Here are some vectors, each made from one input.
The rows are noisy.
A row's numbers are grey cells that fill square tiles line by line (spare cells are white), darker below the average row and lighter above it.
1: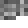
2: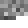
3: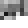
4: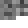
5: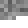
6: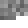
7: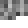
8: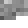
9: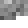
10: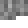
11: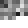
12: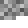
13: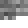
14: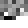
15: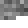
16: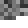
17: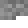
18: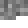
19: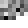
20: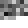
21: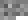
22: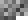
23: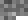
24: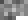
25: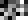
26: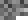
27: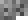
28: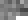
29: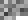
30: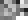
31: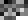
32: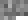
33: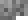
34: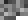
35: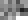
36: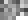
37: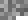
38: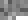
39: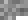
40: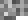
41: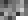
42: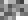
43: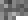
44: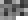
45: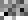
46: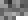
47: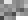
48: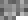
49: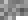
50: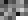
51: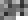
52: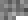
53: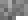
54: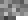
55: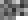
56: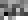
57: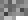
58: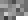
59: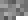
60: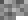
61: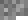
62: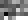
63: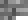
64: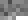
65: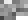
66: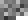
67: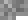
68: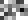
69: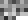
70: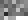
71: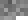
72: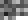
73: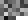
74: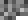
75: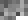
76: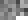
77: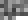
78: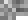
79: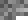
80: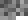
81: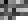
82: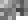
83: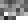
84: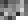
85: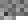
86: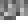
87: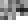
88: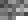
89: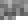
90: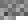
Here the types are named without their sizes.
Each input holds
a point on a line.
